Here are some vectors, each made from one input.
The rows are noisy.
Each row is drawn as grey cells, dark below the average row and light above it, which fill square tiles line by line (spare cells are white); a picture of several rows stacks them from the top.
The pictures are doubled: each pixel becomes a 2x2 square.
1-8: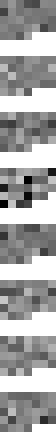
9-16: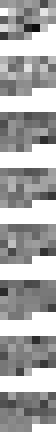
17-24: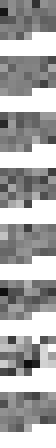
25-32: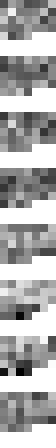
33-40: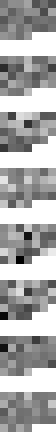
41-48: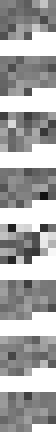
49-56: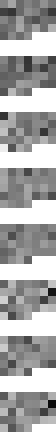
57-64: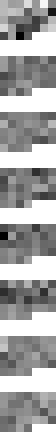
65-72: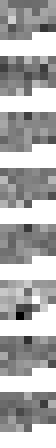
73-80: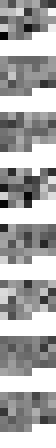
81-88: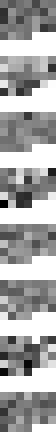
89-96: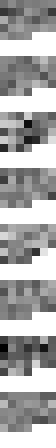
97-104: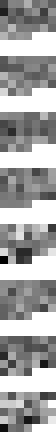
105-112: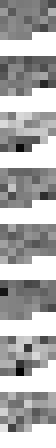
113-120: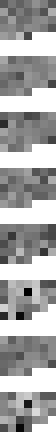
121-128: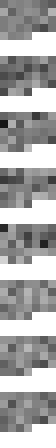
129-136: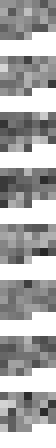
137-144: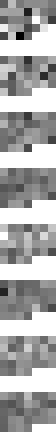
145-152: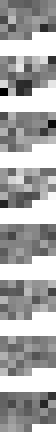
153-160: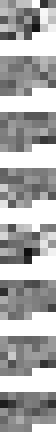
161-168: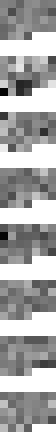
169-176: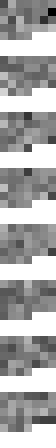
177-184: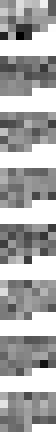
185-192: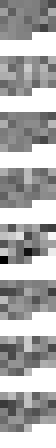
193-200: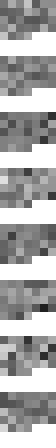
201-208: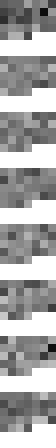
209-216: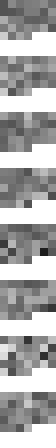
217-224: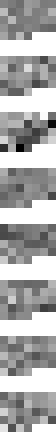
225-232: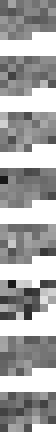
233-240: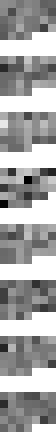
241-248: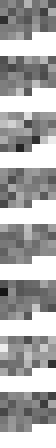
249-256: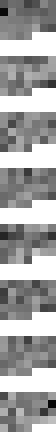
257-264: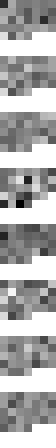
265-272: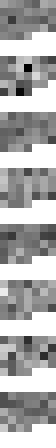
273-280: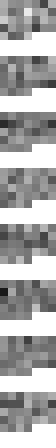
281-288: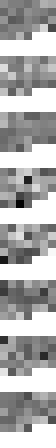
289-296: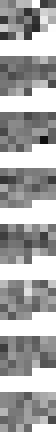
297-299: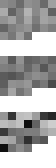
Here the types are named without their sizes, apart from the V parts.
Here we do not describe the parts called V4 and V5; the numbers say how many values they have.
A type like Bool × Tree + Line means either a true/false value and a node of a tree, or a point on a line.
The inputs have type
(Bool × Bool × Bool × Bool + Unit) × V4 + Label × V5.
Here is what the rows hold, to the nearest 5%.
About 15% of them hold a label and a value of V5. The rest hold a value of V4, together with either a fixed value, or four true/false values.
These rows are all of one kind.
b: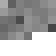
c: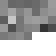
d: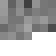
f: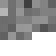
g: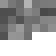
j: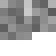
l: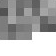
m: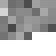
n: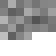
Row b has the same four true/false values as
g and j.
